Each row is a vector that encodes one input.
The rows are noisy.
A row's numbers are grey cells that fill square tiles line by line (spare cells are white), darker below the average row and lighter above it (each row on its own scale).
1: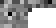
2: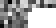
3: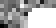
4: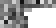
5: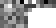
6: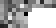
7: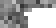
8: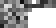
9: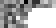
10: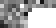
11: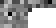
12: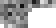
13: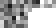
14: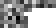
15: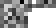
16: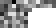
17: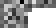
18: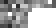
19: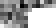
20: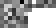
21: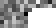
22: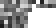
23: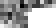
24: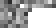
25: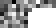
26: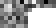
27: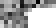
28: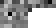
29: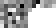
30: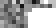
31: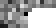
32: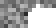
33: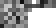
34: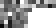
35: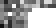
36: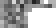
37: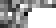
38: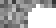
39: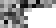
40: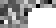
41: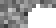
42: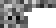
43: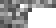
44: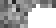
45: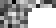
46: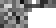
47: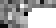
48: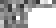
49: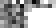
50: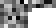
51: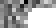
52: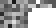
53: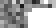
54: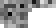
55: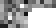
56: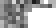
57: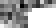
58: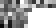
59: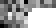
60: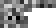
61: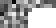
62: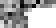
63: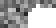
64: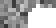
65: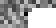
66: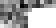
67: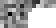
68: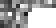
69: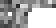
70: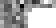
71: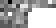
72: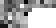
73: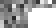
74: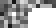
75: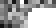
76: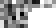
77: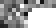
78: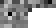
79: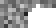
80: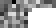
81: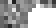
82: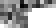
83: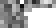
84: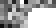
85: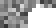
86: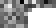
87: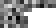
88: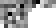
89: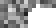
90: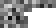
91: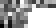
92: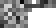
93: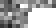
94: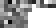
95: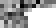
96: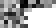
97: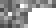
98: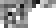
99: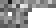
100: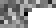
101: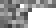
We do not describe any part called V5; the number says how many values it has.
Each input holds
a list of up to two items, each a true/false value and a value of V5.
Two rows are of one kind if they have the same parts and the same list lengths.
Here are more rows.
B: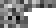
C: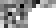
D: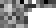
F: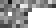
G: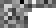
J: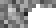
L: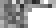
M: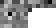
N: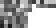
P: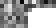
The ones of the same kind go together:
B, D, G, P
C, F, J, L, N
M

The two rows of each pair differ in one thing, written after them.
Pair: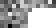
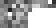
the value of V5 in item 2 of the list
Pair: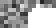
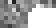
the true/false value in item 2 of the list
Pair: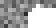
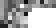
the value of V5 in item 1 of the list
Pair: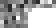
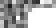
the true/false value in item 2 of the list
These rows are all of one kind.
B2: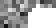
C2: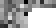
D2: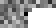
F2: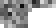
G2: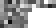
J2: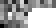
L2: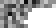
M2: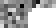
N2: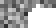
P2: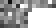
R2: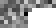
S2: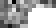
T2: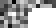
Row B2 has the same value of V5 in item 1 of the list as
M2, N2 and S2.
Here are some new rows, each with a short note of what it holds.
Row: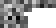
a list of one item
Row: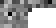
the empty list
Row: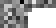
a list of one item
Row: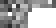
a list of two items
